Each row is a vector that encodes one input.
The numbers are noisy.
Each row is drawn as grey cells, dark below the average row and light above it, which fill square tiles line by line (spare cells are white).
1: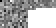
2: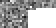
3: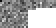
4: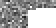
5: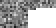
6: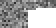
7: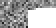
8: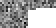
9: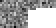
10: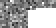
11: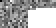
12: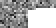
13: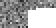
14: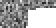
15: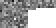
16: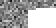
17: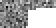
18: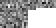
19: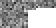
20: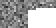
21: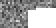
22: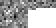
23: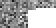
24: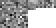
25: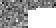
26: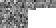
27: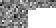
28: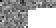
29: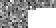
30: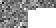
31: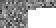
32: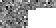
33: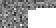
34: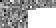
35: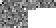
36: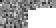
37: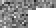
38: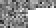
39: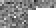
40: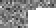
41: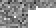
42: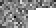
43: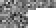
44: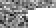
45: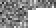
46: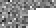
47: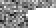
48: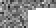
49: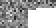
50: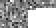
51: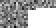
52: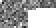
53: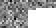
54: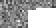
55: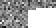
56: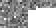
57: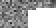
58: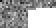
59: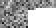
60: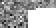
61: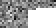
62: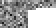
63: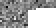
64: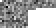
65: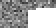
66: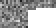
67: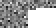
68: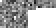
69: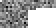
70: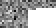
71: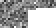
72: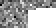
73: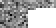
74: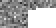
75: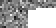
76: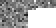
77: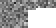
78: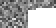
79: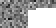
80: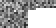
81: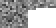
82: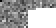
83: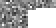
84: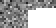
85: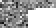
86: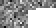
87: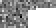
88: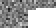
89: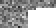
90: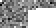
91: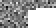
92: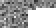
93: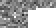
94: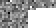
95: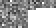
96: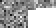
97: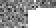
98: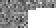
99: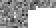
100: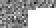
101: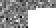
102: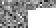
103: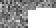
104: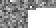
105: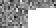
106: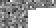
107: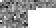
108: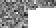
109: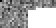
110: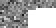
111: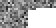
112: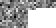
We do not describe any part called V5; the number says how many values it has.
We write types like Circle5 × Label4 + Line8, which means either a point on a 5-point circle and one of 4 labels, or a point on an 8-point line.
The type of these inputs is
(Circle6 + Unit) × Tree8 × V5.
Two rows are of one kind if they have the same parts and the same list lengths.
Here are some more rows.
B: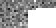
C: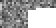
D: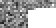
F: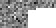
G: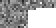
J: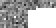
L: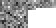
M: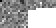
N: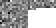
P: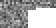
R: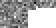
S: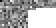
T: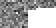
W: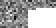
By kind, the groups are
B, C, F, G, J, L, M, P, R, S, T, W
D, N

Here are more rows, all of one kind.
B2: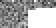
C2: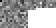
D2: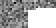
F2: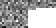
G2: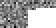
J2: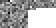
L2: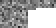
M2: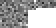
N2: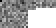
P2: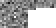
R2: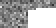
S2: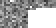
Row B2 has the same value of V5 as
C2 and N2.
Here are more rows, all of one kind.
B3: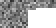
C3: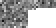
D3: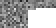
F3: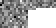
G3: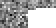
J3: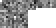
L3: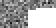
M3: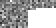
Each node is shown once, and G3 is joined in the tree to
M3.
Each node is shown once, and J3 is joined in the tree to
D3 and L3.
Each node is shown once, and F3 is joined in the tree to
B3.
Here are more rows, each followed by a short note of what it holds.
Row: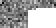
a point on a 6-point circle, a node of an 8-node tree and a value of V5
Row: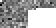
a point on a 6-point circle, a node of an 8-node tree and a value of V5
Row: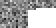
a point on a 6-point circle, a node of an 8-node tree and a value of V5
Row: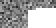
a point on a 6-point circle, a node of an 8-node tree and a value of V5
